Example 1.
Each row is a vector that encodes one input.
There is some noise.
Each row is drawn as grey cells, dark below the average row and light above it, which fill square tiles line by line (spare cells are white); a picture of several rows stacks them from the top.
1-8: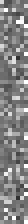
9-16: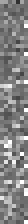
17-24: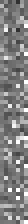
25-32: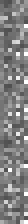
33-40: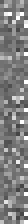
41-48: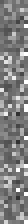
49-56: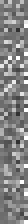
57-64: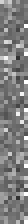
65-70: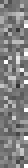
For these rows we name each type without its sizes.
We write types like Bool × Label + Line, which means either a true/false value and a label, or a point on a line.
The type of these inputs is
Bool × Bool × Bool × Bool.
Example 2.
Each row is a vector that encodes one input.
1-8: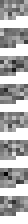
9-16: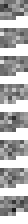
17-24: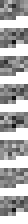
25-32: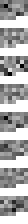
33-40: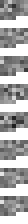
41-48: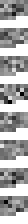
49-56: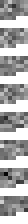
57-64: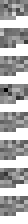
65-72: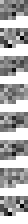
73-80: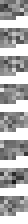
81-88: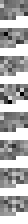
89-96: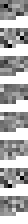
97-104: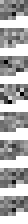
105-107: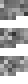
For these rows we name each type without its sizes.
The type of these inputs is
Circle + Unit.
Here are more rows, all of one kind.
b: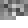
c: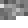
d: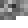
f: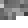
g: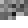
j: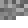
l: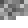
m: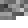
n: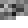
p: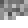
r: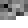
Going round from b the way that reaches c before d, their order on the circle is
b, r, m, j, c, f, g, n, d, l, p.
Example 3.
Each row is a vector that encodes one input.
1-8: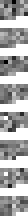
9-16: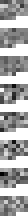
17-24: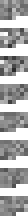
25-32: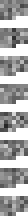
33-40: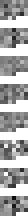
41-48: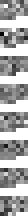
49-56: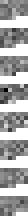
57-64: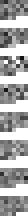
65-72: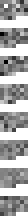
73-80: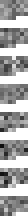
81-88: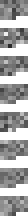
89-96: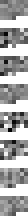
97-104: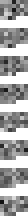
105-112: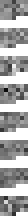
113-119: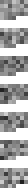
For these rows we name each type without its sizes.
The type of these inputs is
Bool × Bool × Bool.
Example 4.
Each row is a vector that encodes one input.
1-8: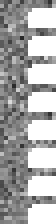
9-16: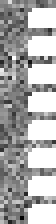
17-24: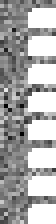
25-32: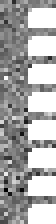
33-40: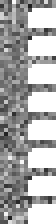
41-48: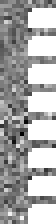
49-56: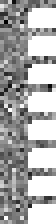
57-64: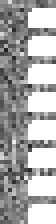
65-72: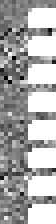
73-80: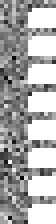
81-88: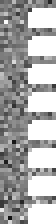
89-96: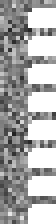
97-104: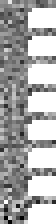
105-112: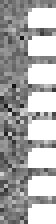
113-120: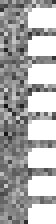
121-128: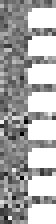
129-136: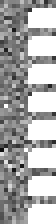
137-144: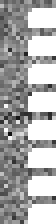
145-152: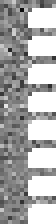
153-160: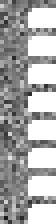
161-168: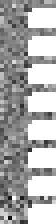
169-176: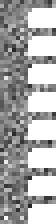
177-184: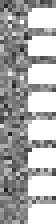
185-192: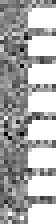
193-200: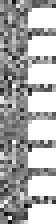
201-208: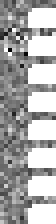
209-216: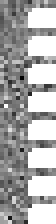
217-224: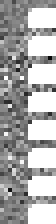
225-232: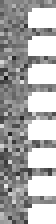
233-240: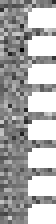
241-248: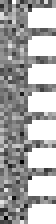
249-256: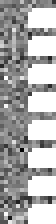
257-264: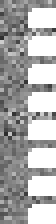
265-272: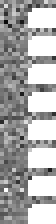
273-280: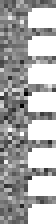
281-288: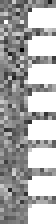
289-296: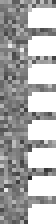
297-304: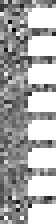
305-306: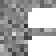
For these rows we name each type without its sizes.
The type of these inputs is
Tree.
